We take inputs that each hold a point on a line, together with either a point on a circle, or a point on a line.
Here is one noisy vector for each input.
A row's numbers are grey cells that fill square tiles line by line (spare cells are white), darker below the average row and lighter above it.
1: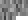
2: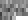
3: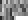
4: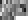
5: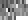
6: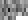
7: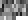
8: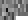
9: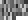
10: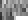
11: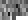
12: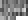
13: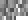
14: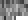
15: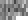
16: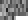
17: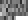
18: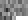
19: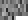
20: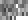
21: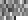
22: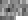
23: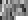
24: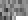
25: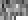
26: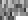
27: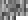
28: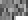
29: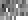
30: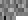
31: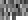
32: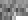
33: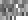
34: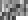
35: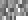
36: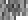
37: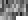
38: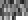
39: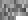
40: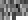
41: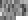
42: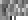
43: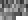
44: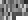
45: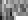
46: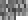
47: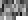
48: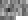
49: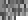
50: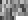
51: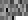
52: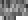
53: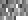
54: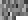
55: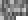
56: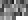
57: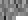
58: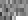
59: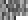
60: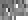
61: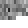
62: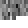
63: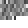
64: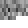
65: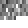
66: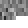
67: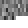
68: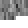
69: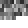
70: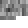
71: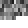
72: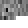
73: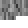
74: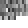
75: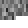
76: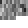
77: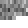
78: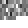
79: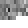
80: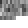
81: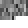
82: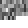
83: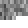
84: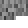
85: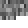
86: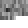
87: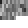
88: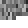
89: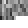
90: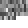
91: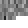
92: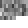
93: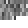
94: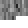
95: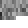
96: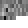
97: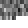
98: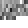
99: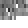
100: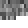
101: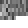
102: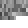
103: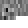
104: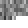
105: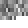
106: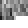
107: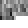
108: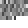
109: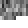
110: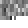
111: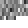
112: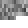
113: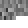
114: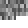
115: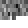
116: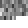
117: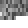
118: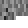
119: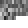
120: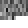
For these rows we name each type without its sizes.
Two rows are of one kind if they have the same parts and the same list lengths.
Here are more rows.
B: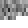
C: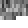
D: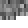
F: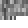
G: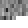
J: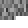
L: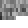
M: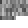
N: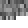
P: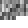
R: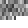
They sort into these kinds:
B, G, J, L, M
C, D, F, N, P, R

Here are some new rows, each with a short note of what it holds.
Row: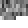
a point on a circle and a point on a line
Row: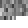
a point on each of two lines
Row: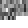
a point on a circle and a point on a line
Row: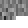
a point on each of two lines
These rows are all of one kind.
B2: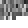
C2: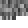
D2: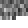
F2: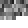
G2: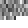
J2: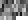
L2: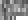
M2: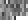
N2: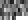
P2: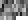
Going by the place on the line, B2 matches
F2, J2, N2 and P2.
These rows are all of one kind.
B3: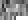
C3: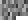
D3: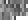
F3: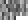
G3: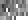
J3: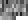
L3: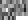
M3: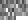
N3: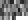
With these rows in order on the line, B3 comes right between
C3 and D3.
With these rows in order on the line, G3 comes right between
D3 and F3.
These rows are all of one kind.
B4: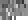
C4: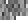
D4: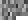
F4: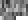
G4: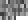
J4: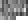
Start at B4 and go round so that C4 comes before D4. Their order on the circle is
B4, G4, C4, D4, J4, F4.
